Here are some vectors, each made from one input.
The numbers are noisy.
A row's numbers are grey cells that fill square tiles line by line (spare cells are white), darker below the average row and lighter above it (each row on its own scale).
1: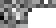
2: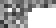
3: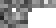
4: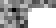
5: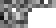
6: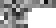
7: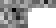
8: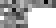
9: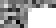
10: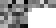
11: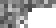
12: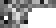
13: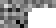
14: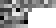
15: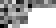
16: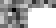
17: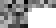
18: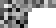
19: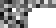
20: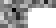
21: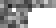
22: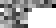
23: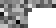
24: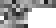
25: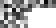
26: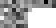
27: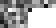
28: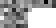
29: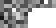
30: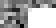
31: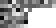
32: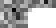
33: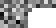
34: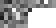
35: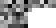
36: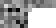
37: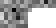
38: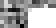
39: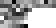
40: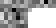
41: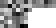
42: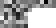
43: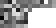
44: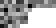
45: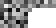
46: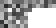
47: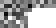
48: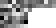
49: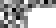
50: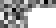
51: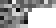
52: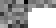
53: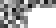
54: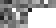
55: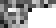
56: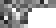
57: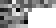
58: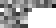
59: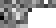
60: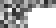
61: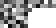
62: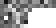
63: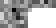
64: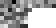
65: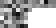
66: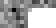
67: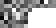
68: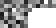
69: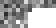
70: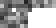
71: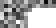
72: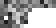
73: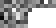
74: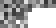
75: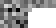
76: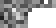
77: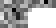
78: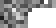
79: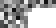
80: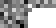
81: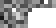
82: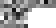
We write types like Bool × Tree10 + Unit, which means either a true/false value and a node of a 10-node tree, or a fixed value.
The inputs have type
Bool × (Label6 + Line4).
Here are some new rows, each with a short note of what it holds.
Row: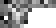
one of 6 labels and a true/false value
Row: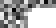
a point on a 4-point line and a true/false value
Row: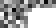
a point on a 4-point line and a true/false value
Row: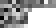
a point on a 4-point line and a true/false value
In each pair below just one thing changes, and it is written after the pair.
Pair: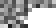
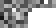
the true/false value
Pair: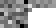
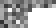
the true/false value
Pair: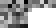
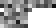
the label
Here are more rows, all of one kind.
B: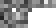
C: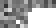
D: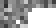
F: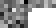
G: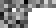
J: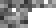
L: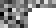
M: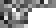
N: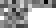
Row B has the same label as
F, G and J.
